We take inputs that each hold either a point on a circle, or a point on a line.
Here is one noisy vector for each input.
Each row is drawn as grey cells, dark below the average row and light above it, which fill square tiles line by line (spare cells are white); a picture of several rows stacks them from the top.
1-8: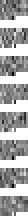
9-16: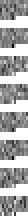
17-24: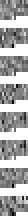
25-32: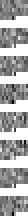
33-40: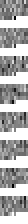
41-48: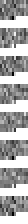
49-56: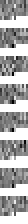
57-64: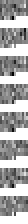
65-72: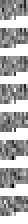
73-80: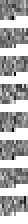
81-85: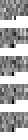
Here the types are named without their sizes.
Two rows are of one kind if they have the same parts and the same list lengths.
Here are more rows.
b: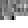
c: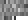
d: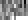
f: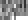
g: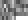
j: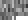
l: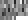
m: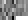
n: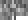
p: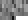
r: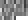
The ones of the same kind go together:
b, m, p
c, d, f, g, j, l, n, r

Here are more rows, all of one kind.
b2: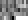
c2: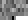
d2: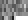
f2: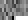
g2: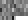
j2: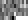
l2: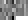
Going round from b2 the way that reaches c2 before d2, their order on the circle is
b2, g2, c2, l2, f2, j2, d2.
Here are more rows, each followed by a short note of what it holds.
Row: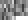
a point on a line
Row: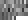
a point on a line
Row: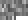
a point on a line
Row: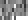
a point on a line
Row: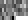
a point on a circle
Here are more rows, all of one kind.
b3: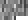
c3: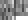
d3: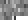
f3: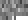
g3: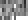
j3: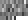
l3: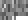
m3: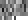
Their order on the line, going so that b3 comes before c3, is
m3, g3, b3, d3, f3, j3, l3, c3.
